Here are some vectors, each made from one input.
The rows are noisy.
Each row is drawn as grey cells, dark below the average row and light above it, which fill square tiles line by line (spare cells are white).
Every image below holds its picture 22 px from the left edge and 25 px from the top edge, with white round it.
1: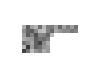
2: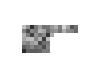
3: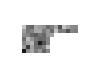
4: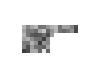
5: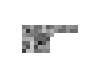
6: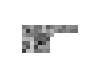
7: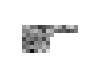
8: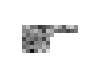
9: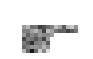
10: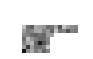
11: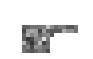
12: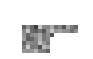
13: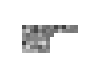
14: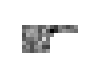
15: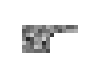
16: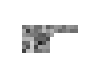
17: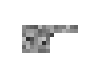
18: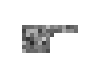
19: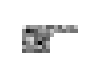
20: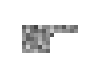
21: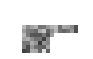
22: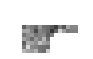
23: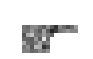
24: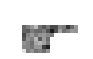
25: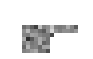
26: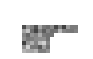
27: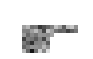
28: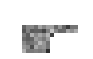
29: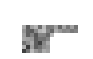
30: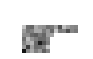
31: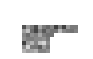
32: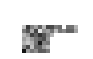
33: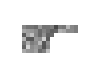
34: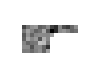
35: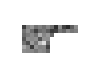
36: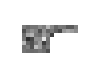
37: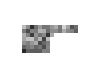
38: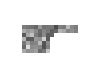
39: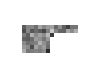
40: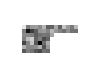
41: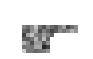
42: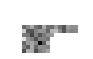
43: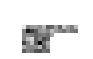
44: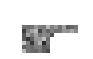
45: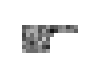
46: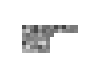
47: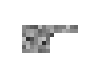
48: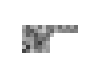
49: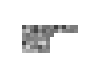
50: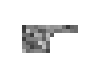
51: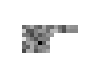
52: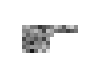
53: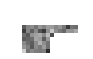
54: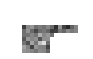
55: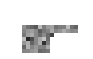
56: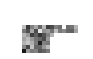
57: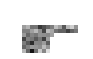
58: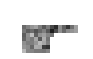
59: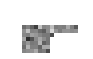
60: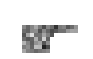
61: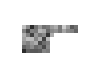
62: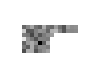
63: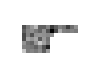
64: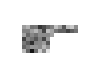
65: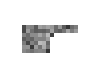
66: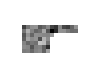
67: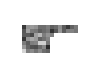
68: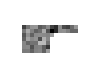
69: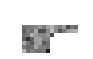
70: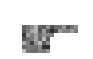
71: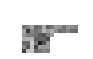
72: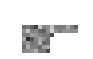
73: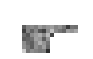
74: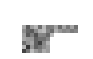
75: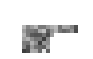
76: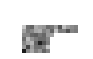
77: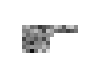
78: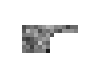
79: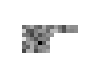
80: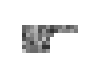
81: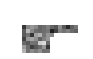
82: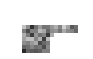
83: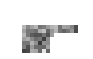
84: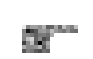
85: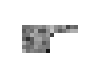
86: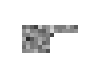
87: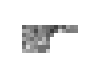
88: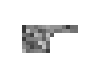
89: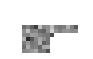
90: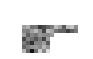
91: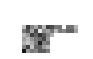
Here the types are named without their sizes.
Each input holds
either a node of a tree, or a list of points on a circle.
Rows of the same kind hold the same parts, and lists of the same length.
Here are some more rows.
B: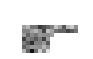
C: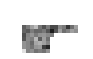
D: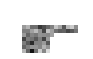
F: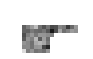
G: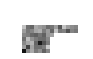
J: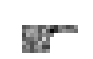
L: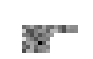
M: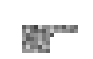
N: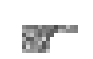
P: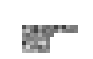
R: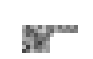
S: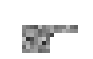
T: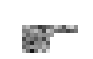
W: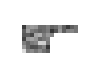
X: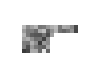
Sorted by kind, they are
B, D, T
C, F, J, W
G, L, R, X
M, N, P, S

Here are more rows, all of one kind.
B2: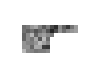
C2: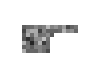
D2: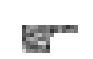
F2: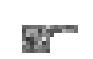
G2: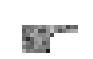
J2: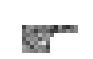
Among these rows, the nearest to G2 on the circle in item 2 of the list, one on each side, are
B2 and D2.
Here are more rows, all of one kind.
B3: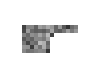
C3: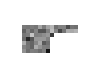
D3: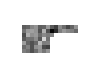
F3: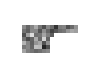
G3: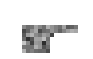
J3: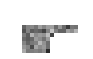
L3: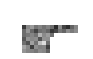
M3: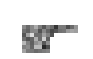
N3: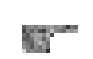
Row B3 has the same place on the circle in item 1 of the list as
J3 and N3.
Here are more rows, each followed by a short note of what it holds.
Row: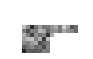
a node of a tree
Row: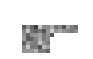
a list of one item
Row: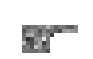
a list of two items
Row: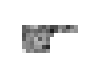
a list of two items
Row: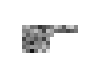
the empty list
